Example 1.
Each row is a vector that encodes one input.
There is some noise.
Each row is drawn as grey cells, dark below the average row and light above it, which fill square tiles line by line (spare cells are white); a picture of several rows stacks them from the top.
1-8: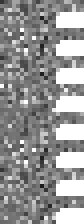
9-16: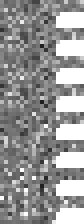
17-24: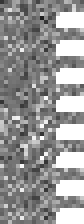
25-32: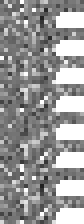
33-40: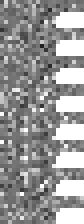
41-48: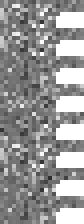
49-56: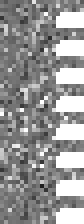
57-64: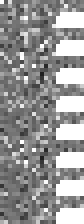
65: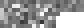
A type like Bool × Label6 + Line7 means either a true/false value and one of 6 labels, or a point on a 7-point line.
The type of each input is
Tree9.
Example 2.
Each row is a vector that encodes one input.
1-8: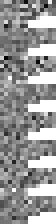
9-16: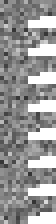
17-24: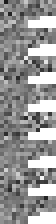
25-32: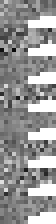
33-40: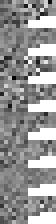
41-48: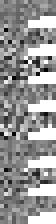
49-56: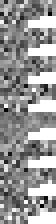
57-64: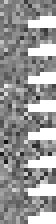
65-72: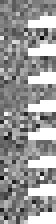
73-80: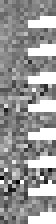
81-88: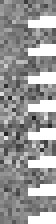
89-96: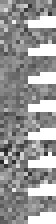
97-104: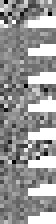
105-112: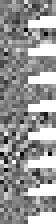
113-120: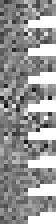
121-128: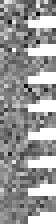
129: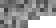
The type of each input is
Circle15.
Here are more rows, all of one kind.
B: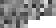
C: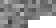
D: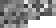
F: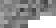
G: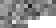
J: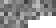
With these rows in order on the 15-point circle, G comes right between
B and J.
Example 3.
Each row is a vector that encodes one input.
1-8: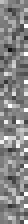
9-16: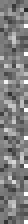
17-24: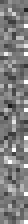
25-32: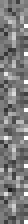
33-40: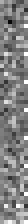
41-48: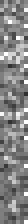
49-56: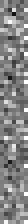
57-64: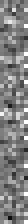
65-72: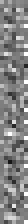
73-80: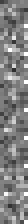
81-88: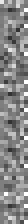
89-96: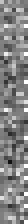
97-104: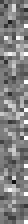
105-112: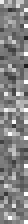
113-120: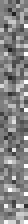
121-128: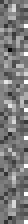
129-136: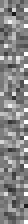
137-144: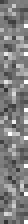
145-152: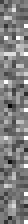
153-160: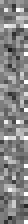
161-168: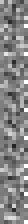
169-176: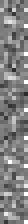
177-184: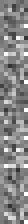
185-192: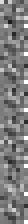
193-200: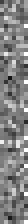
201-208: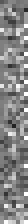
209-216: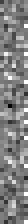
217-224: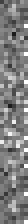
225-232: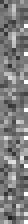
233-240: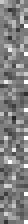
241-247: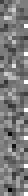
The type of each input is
Line20.
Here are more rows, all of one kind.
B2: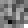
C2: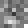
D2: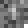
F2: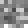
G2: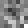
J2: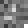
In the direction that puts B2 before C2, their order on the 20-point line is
F2, B2, D2, J2, C2, G2.
